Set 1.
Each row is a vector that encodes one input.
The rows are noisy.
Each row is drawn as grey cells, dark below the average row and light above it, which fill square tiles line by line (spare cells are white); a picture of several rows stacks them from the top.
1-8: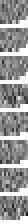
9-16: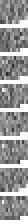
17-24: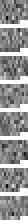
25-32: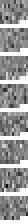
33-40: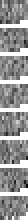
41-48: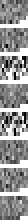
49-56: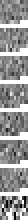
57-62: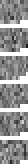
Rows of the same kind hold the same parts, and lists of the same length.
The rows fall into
2 kinds.
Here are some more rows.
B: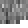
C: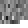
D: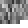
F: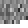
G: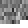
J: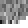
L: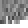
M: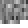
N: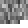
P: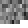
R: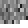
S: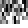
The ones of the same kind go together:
B, C, D, F, G, J, L, M, N, P, R
S

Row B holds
one of 6 labels and one of 7 labels.
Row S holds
a fixed value.
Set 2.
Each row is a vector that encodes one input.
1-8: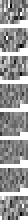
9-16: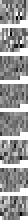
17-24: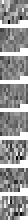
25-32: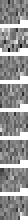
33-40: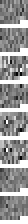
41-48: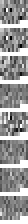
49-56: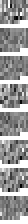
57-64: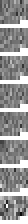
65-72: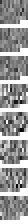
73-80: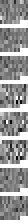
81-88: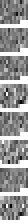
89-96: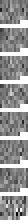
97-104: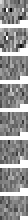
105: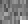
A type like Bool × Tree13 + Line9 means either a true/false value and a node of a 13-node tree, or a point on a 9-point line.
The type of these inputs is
Circle6 + Circle9 + Unit.
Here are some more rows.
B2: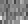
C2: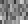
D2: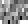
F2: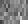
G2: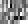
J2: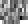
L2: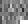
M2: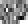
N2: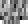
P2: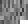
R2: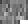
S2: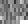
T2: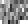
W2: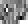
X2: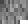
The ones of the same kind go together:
B2, C2, S2
D2, G2, J2, M2, N2, T2, W2
F2, L2, P2, R2, X2

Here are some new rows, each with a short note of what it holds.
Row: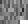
a point on a 9-point circle
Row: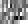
a point on a 6-point circle
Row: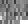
a fixed value
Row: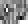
a point on a 6-point circle
